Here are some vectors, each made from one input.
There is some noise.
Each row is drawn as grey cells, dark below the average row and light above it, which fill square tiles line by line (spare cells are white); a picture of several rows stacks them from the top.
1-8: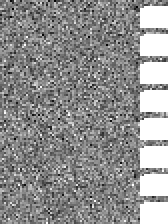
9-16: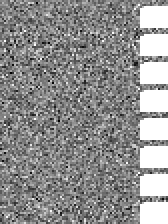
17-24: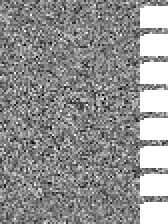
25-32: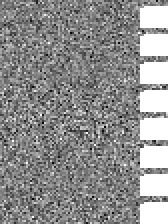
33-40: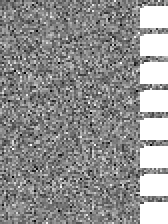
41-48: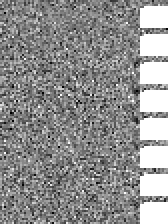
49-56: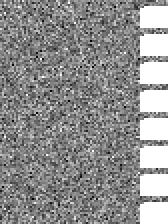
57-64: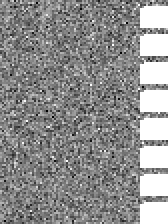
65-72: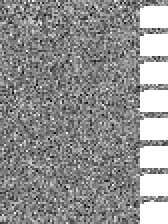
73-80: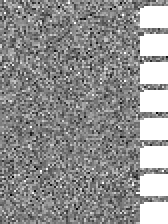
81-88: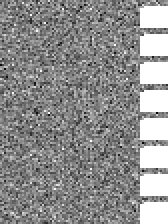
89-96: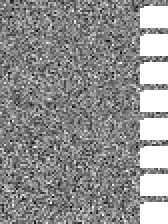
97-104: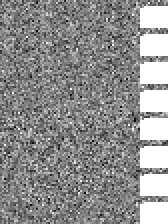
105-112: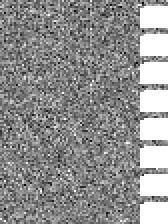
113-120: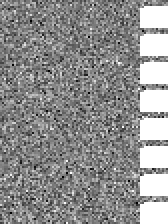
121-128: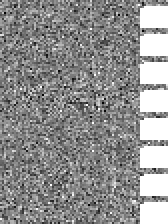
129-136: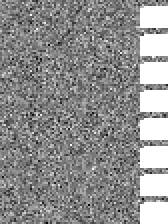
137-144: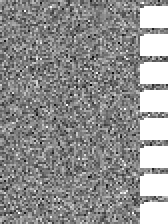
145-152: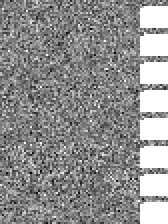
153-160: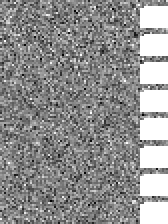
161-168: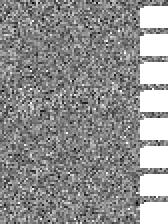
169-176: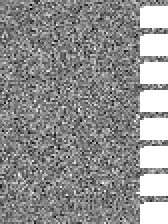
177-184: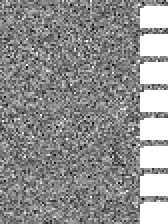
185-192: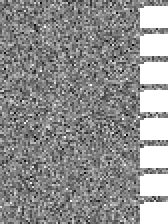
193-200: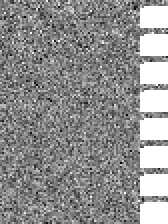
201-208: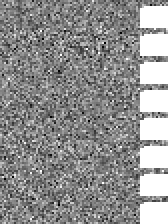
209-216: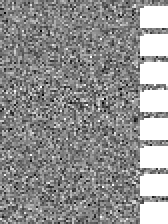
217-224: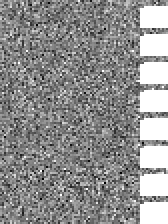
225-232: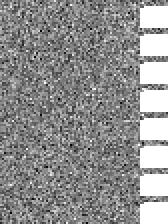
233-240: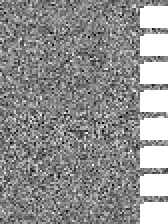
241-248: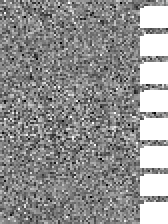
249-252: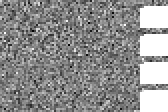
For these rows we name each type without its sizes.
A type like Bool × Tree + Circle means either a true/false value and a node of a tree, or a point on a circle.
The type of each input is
(Circle + Unit) × Tree + List(Line).
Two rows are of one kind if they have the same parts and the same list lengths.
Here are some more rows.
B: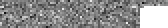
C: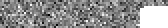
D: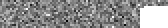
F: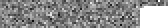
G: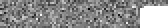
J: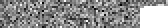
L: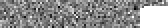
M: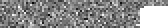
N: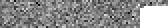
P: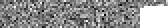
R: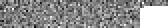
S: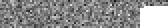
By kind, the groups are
B, G
C, M
D, F
J, P
L
N, R, S

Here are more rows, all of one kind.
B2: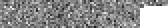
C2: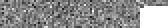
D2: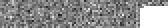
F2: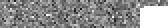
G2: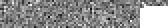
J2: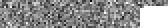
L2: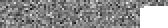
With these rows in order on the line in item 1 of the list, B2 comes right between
C2 and J2.
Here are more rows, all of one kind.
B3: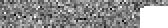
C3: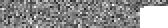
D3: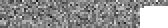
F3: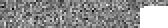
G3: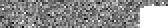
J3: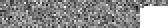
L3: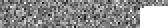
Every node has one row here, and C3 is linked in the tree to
J3.
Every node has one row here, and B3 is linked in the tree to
L3.
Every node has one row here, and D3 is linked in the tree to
F3, J3 and L3.
